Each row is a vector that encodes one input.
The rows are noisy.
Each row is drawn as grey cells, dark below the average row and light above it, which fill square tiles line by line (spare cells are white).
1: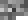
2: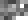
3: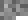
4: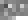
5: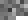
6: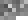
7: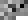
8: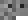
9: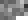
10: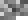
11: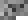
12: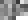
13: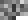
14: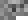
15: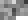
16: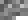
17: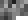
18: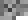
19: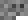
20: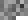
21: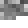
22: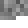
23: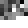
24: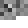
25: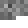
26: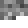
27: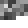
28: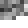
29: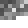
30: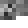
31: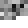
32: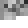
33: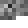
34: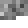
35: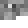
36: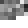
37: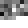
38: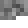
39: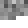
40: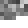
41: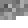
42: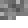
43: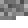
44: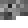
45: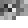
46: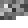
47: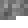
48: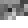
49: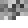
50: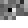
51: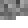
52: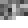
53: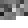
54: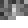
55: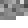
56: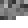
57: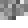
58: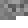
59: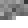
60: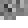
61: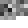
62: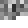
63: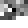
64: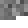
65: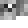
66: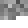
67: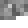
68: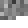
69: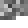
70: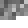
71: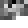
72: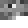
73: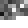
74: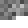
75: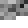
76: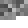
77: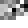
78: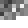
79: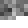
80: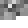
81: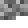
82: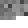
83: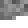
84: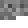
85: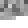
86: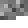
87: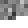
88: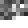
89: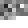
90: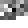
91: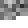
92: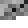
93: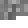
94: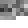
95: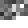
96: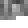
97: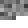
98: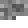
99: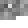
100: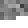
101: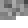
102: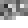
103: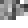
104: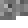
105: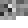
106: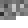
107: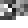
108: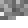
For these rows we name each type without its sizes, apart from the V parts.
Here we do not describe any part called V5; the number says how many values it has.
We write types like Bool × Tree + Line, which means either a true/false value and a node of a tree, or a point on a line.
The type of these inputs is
(Bool × Bool × Bool + V5) × Line.
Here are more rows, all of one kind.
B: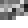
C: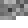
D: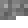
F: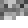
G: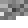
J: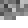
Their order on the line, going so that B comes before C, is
J, B, F, C, D, G.
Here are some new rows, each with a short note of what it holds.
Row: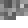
a point on a line and a value of V5
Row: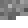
a point on a line and three true/false values
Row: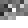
a point on a line and three true/false values
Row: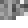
a point on a line and three true/false values
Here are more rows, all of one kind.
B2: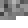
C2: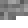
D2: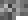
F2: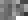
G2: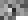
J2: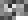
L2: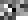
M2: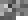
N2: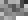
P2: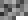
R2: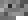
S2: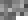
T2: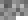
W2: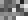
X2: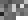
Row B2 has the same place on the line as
C2, G2, J2 and P2.
